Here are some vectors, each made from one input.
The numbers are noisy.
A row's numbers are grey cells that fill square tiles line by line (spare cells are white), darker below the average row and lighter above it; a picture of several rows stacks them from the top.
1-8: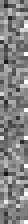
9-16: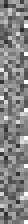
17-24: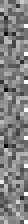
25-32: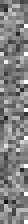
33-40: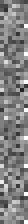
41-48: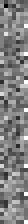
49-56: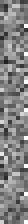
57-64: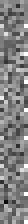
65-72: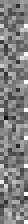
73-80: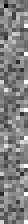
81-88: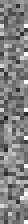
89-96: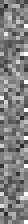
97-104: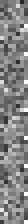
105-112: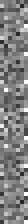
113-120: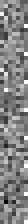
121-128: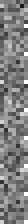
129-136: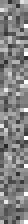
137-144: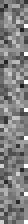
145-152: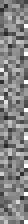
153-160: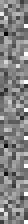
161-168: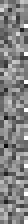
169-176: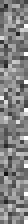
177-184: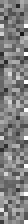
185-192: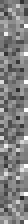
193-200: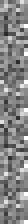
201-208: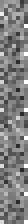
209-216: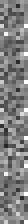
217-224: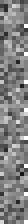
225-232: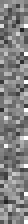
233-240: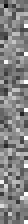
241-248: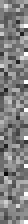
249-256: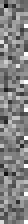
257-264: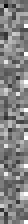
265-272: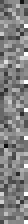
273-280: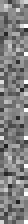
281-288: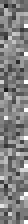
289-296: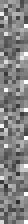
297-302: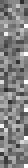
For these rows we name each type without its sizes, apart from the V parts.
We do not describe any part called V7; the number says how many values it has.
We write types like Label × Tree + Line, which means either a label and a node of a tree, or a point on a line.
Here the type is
Bool × Line + V7.
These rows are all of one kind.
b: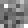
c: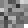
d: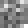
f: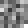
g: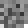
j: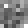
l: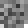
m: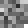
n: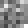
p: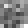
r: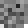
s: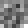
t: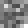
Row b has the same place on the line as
d, j, n and p.
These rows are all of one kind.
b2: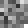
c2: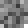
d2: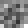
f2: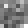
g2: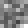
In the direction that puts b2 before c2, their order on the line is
g2, f2, d2, b2, c2.
